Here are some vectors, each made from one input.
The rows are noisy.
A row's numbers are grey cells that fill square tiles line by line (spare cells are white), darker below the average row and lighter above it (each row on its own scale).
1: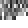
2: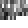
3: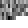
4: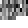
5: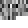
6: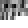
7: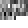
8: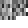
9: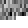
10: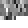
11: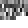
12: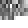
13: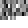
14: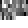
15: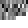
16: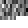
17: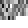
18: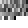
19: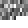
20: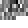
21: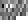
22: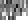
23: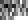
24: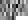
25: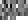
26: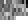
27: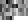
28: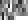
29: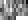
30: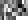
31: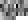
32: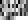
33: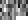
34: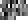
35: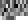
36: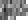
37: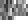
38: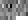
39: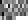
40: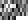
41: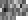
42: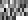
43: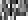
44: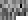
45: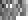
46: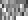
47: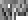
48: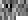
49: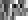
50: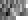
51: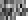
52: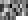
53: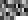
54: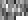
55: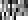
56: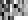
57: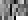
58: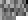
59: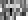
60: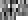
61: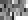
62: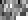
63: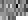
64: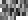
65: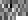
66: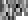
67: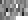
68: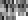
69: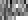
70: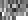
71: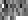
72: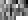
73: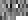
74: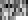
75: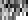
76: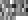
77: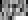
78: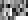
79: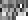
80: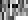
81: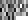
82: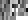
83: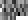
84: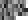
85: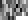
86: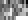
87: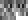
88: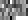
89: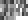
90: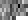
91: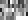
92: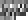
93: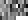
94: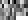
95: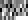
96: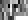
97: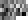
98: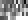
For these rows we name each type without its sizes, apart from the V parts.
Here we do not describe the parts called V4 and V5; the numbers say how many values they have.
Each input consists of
a point on each of two circles, a value of V4 and a value of V5.
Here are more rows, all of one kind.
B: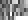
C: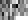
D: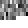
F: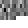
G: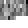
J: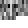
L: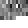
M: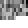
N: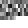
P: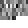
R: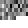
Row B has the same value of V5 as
L and M.
